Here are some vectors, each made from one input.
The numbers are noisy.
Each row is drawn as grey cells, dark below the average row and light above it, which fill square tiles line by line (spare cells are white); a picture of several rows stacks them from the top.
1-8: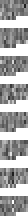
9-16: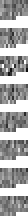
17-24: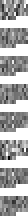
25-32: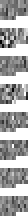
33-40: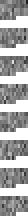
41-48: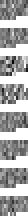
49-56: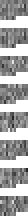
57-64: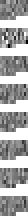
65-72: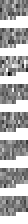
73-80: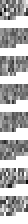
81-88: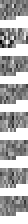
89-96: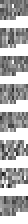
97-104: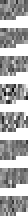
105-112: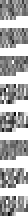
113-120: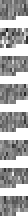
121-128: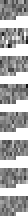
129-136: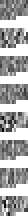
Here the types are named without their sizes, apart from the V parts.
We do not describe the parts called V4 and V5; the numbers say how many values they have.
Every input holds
either a value of V4 and a value of V5, or a list of points on a circle.
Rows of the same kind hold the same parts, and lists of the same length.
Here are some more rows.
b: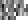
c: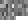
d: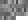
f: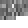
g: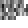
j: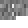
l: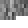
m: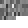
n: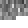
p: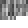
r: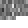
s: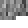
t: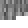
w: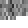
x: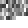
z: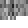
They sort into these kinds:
b, g
c, d, f, j, m, r, s
l, n, t
p, w, z
x

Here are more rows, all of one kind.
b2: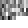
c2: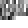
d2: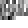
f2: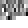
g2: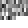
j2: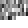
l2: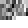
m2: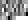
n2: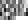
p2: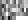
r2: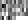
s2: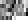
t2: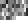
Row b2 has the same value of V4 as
c2, d2, n2 and p2.
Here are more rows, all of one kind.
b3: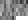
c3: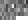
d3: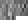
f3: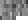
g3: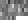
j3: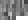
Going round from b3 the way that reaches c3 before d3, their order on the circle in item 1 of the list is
b3, c3, g3, d3, j3, f3.
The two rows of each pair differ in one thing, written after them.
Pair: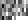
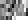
the value of V5
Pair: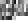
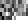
the value of V5
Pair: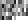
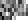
the value of V5
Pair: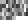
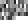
the value of V5
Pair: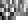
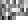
the value of V5
